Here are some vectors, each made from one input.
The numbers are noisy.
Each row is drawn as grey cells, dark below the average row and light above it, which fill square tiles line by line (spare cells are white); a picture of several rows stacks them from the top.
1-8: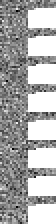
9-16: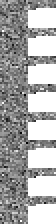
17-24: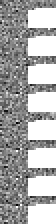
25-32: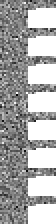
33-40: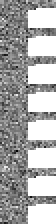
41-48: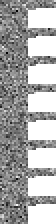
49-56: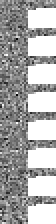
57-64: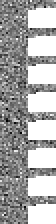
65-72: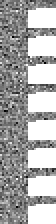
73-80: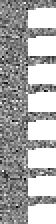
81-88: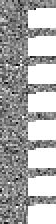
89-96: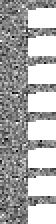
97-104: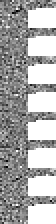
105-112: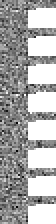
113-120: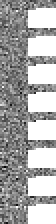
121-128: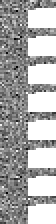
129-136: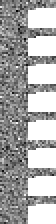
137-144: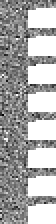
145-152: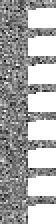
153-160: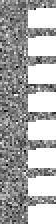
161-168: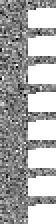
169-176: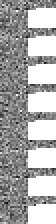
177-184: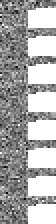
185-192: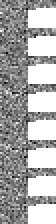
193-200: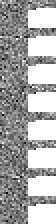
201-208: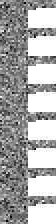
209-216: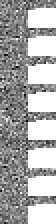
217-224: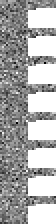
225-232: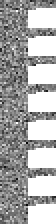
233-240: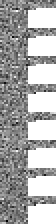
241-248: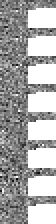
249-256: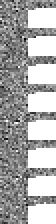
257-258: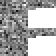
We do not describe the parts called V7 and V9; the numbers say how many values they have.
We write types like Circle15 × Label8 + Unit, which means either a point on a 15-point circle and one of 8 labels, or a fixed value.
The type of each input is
Bool × Tree8 + (Tree10 × Tree10 + V9) × V7.
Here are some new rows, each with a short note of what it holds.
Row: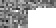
a node of an 8-node tree and a true/false value
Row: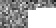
a node of an 8-node tree and a true/false value
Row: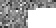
a node of an 8-node tree and a true/false value
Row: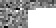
a node of an 8-node tree and a true/false value
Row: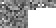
a value of V7 and a value of V9
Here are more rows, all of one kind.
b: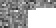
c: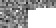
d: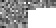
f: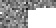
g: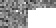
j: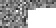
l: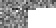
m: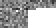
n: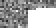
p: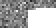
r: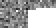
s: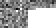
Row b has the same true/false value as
d, g and n.
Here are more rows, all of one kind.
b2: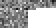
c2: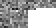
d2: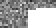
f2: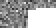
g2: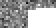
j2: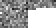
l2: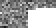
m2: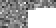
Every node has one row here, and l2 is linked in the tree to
d2.
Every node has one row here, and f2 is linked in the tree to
c2, d2 and m2.
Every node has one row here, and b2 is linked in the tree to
c2.
